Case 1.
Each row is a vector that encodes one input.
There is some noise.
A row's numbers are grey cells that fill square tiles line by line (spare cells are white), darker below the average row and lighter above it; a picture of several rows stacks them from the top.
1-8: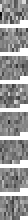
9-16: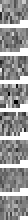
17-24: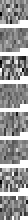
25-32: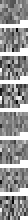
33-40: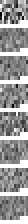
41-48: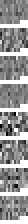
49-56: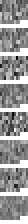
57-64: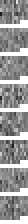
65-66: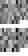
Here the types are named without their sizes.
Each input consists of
a node of a tree.
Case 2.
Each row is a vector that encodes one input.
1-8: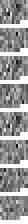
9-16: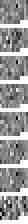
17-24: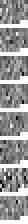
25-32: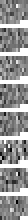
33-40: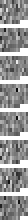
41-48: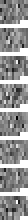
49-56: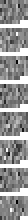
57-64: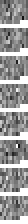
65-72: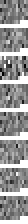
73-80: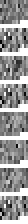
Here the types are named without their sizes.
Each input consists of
either a fixed value, or three true/false values.
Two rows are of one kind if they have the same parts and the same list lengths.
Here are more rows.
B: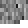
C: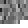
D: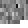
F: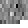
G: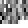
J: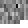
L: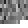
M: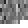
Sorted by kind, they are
B, C, D, F, J, L, M
G

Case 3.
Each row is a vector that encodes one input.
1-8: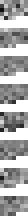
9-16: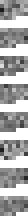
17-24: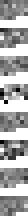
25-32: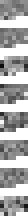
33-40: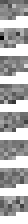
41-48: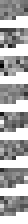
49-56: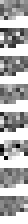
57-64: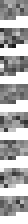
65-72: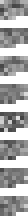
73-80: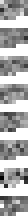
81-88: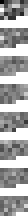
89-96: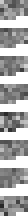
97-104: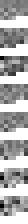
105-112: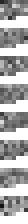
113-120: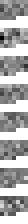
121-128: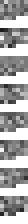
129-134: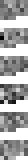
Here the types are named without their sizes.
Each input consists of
four true/false values.
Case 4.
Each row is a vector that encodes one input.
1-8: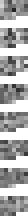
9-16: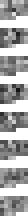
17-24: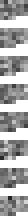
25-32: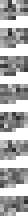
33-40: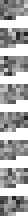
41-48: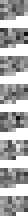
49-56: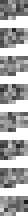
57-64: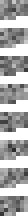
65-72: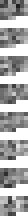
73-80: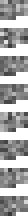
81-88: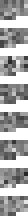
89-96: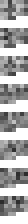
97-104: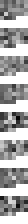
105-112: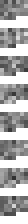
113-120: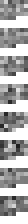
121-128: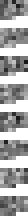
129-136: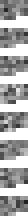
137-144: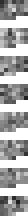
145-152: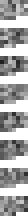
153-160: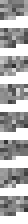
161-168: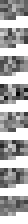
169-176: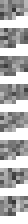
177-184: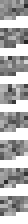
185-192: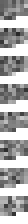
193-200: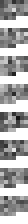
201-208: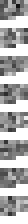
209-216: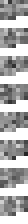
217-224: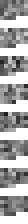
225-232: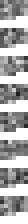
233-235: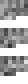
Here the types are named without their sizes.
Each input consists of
three true/false values.
